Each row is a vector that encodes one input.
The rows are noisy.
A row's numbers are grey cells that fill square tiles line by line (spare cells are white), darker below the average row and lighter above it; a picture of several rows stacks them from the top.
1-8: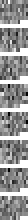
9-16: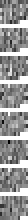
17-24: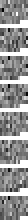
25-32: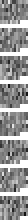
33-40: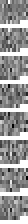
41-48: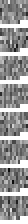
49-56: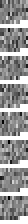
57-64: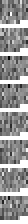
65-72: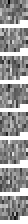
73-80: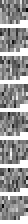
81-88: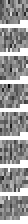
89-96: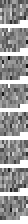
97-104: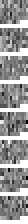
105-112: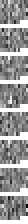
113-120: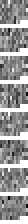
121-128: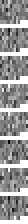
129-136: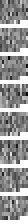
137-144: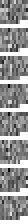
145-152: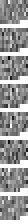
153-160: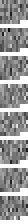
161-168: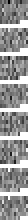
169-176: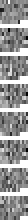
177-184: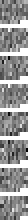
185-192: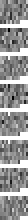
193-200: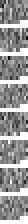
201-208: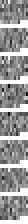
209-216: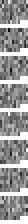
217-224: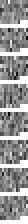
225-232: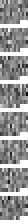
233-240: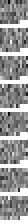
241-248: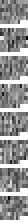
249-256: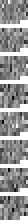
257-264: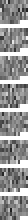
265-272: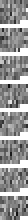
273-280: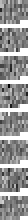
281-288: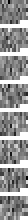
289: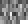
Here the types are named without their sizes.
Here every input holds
four true/false values, together with either a label, or a node of a tree.
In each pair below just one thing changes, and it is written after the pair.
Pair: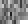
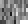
the node of the tree
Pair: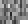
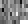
the node of the tree
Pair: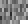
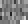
the node of the tree
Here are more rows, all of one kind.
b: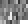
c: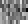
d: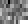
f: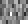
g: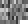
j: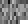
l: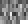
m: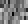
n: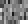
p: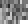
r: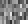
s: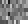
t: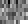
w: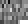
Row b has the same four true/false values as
f, l and r.
